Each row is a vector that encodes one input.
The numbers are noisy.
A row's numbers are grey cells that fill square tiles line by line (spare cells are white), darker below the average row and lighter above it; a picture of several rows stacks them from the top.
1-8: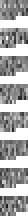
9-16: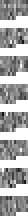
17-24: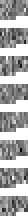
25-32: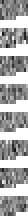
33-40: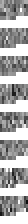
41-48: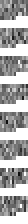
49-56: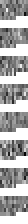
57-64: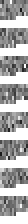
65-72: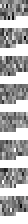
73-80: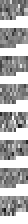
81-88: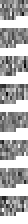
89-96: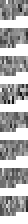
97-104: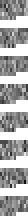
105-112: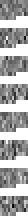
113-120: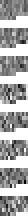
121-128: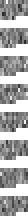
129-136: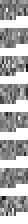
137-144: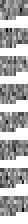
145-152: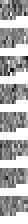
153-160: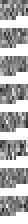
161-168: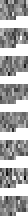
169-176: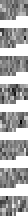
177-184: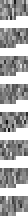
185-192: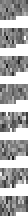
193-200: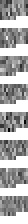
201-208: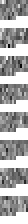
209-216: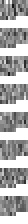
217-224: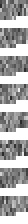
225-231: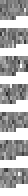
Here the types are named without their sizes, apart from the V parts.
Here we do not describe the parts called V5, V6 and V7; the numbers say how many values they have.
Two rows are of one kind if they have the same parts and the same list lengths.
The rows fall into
4 kinds.
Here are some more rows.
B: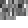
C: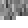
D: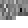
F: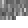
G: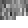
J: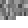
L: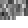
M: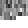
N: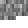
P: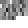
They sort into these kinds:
B, D, J
C, M, P
F, G, N
L

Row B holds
a node of a tree and a value of V7.
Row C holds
a node of a tree, three true/false values, a value of V5 and a value of V7.
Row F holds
a point on a line, three true/false values, a value of V5, a value of V6 and a value of V7.
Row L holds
a point on a line, a value of V6 and a value of V7.
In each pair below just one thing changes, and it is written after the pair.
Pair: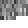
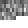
the value of V7
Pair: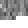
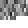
one of the three true/false values
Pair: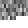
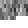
the value of V6
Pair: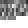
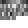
the value of V6
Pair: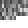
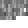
the value of V7
